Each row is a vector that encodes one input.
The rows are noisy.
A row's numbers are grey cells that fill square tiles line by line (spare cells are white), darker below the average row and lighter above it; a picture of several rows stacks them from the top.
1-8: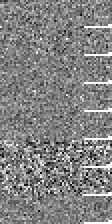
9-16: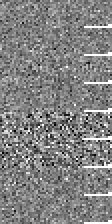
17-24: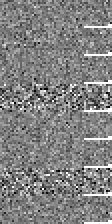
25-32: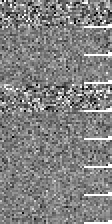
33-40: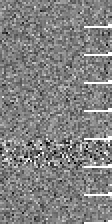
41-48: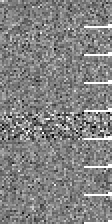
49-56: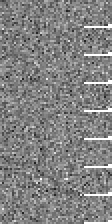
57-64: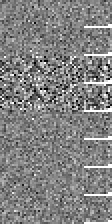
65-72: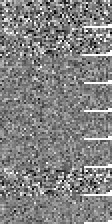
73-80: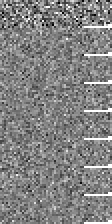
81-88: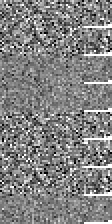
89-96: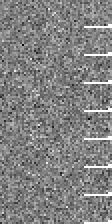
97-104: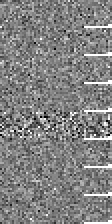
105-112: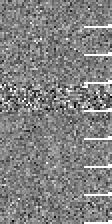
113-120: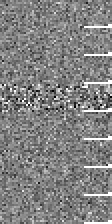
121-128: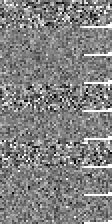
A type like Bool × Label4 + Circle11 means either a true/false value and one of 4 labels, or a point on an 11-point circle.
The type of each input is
Bool × Tree7 × (Tree7 + Unit) + Label5.
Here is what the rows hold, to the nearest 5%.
About 20% of them hold one of 5 labels. The rest hold a node of a 7-node tree and a true/false value, together with either a fixed value, or a node of a 7-node tree.
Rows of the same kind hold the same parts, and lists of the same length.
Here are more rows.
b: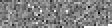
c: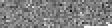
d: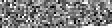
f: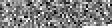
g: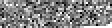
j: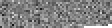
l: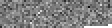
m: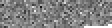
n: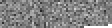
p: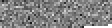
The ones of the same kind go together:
b, c, j, l, m
d, f, g
n, p

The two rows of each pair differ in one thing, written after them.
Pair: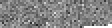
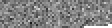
the node of the tree
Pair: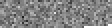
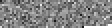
the true/false value
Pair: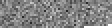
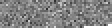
the node of the tree
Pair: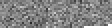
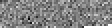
the true/false value
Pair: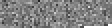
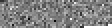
the true/false value
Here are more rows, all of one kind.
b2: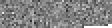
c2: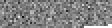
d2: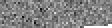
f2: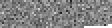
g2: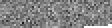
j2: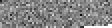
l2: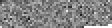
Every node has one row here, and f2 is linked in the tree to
c2, d2 and j2.
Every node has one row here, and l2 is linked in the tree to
c2.
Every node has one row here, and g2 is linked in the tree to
j2.
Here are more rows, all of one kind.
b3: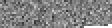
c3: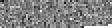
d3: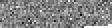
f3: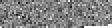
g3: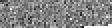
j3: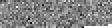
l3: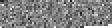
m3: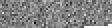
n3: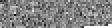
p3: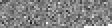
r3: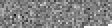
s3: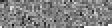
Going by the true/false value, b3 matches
m3, p3 and r3.
